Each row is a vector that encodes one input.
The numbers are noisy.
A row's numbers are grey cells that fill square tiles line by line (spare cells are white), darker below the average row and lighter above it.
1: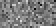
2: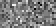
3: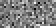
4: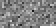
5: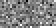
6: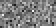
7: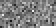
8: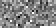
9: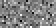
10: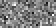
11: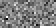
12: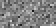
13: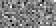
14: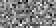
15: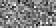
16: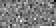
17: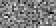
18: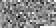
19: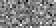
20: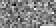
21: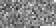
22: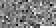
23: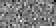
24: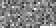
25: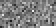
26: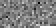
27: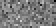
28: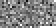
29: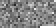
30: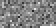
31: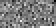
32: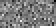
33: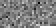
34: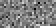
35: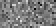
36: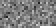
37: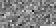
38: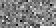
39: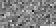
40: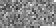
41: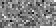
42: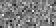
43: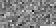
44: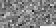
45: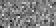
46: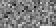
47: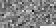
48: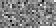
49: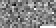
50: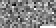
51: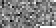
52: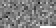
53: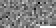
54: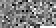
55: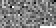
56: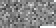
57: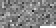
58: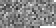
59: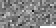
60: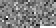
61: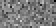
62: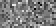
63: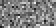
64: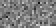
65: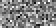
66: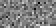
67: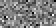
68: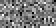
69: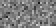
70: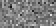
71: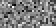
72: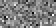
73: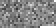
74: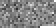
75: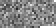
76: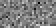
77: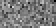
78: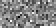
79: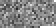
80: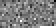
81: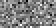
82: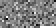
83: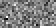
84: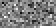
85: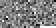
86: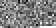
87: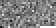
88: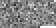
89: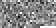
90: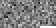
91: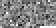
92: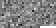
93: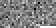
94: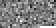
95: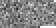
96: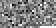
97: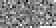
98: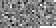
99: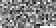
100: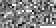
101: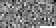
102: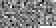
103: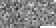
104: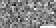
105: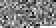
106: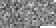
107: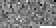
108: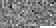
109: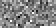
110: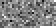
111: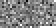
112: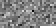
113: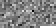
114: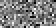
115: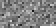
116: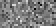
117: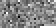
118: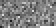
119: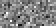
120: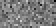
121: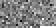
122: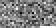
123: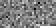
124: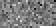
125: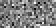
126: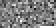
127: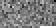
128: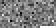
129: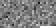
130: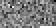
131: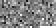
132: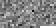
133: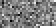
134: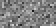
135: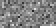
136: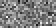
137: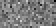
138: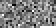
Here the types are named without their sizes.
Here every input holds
a point on a line and a true/false value.
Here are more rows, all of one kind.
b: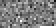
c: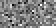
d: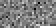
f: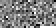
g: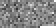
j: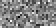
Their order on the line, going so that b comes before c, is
j, g, d, b, c, f.
